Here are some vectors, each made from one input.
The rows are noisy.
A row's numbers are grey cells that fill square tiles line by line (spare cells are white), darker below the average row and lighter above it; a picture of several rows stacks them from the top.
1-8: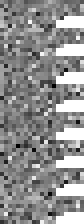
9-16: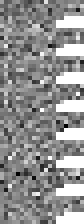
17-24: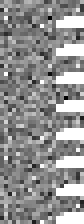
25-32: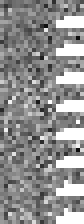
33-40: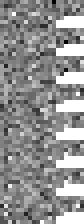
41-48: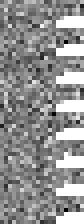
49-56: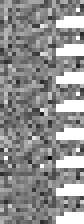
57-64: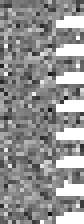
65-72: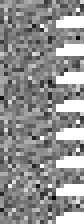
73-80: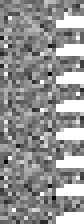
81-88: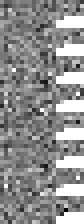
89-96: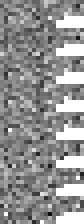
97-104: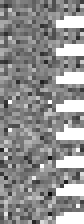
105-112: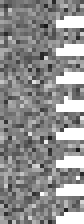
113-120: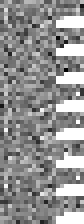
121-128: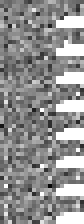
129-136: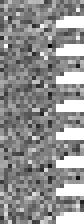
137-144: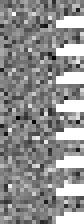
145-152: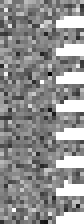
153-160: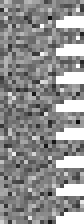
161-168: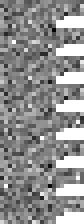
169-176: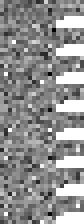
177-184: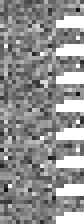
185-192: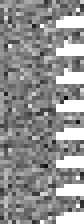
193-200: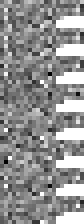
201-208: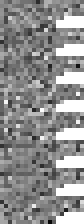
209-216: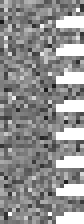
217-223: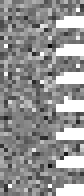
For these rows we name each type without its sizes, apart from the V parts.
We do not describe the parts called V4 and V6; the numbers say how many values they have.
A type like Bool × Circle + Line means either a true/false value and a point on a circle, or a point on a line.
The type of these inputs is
Bool × Bool × Bool × V6 + (Label + Line) × V4.
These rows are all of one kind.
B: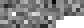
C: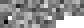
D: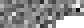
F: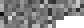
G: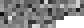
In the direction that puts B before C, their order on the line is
D, B, F, G, C.
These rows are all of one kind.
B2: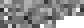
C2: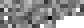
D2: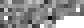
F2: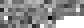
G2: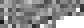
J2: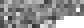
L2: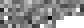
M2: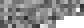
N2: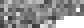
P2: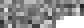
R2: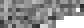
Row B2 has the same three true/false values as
J2, M2 and N2.
